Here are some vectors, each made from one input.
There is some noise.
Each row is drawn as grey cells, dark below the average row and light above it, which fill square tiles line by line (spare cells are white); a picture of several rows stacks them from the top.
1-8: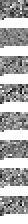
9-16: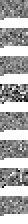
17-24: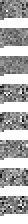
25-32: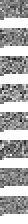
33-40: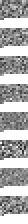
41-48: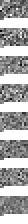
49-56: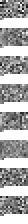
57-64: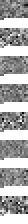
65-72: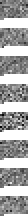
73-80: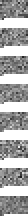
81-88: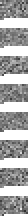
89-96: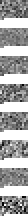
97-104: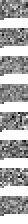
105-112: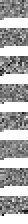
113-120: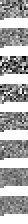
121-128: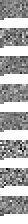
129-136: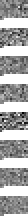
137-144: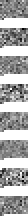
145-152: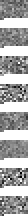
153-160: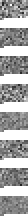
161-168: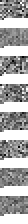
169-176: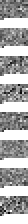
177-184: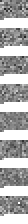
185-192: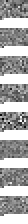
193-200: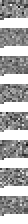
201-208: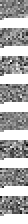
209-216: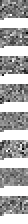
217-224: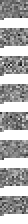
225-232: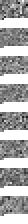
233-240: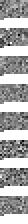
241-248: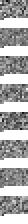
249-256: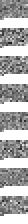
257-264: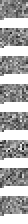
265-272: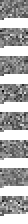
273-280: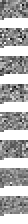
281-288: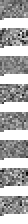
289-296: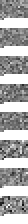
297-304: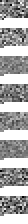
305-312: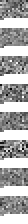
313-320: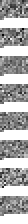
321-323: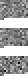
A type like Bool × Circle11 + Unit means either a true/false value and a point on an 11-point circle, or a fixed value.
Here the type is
Bool × Bool × Bool.
